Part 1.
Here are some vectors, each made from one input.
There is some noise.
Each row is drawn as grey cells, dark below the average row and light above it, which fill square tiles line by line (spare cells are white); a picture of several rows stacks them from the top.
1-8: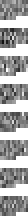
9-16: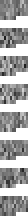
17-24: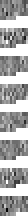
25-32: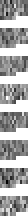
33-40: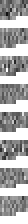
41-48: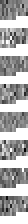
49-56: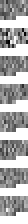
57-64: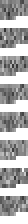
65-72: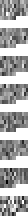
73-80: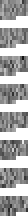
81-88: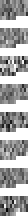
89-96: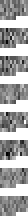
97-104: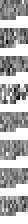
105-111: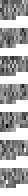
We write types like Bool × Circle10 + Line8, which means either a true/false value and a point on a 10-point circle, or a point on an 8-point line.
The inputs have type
List2(Line4).
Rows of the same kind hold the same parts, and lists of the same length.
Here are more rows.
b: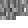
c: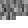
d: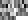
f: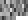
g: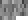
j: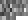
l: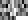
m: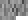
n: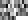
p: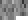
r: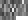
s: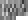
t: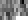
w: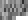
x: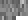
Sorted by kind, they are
b, c, j, r, x
d, l, n
f, g, m, p, s, t, w

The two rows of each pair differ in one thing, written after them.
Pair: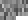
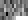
the place on the 4-point line in item 1 of the list
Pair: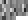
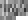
the place on the 4-point line in item 1 of the list
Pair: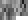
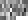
the place on the 4-point line in item 1 of the list
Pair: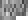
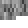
the place on the 4-point line in item 1 of the list
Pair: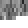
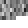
the place on the 4-point line in item 1 of the list
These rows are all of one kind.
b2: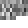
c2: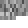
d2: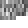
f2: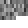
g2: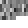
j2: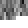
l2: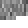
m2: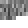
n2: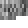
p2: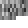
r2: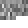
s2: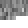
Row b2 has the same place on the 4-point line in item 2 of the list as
j2, p2 and r2.
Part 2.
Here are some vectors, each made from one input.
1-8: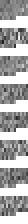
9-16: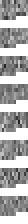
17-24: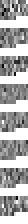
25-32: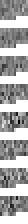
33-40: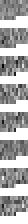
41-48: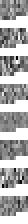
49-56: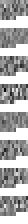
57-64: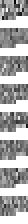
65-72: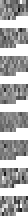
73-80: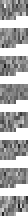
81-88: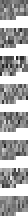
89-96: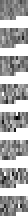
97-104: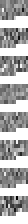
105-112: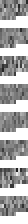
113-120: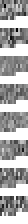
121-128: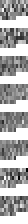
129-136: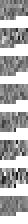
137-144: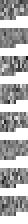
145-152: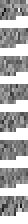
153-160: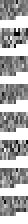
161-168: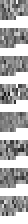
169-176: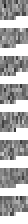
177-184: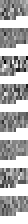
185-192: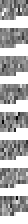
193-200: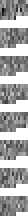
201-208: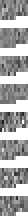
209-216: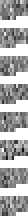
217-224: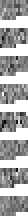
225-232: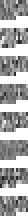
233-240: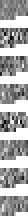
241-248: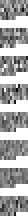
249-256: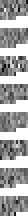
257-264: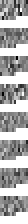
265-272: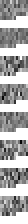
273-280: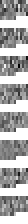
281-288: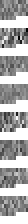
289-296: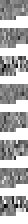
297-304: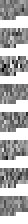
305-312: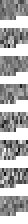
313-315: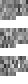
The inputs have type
Bool × Line17.
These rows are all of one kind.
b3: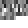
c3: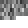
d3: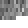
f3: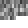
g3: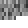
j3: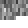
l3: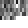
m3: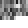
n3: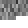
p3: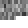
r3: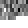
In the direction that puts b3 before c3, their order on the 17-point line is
m3, p3, n3, g3, l3, r3, b3, j3, d3, c3, f3.
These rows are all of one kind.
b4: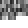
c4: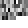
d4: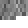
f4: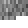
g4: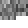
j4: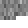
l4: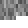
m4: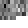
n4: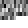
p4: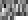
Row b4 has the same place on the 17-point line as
f4, g4, j4 and m4.
